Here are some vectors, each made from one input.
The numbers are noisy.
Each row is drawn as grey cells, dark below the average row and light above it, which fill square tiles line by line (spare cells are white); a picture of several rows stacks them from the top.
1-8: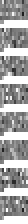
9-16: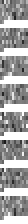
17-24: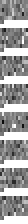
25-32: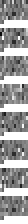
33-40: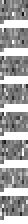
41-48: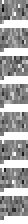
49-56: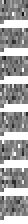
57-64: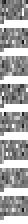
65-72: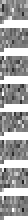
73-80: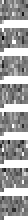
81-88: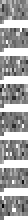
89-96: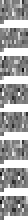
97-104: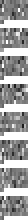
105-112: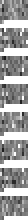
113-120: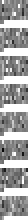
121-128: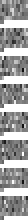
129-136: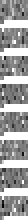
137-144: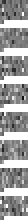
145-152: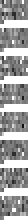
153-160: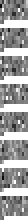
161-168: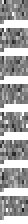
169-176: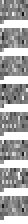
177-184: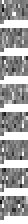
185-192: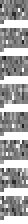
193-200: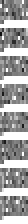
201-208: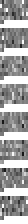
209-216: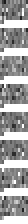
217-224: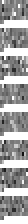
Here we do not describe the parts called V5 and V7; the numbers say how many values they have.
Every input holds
either a point on a 9-point line and a value of V7, or a node of a 9-node tree, a true/false value and a value of V5.
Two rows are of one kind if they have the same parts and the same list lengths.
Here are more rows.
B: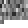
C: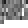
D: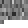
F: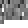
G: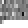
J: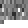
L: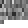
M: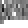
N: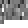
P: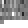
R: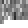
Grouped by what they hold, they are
B, C, D, F, J, L, N
G, M, P, R

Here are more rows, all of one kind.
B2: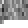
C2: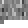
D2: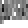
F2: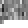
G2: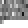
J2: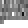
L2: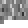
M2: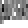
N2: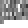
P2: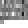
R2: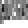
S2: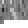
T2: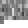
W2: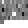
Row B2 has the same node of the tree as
D2, G2, M2 and R2.
